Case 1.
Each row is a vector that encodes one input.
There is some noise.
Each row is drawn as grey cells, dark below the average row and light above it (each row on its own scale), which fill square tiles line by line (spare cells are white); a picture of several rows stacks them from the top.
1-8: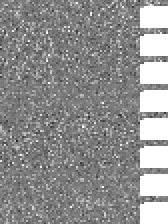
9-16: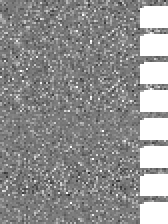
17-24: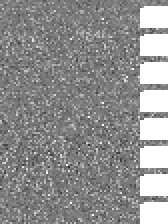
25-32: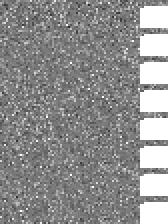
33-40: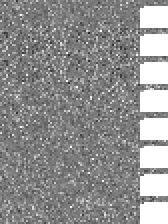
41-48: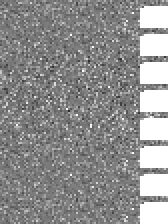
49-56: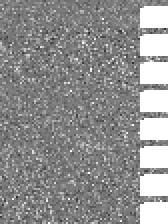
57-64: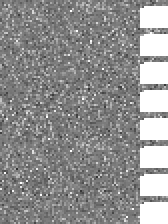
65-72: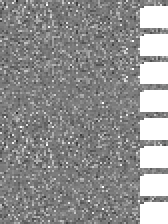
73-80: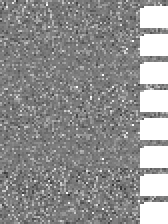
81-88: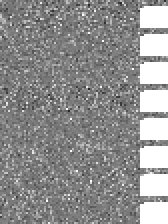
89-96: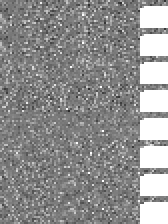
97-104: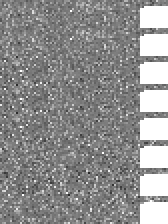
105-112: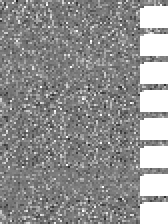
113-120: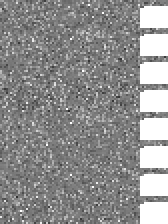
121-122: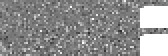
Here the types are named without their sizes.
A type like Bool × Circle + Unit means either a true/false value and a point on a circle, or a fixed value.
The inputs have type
Label.
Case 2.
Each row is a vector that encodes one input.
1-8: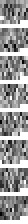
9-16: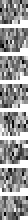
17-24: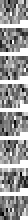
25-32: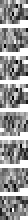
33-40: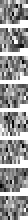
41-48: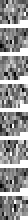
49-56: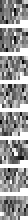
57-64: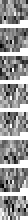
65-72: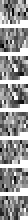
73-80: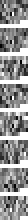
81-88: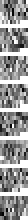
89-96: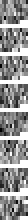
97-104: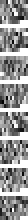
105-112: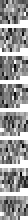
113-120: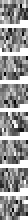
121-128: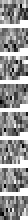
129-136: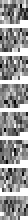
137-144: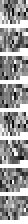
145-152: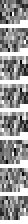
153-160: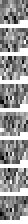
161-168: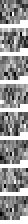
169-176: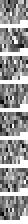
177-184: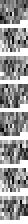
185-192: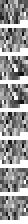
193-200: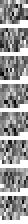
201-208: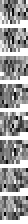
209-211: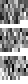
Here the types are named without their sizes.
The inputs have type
Circle.
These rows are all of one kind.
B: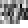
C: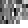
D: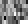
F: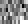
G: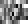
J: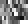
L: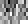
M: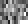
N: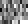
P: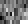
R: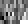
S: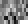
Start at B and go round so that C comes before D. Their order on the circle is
B, L, F, N, C, P, R, M, S, D, J, G.
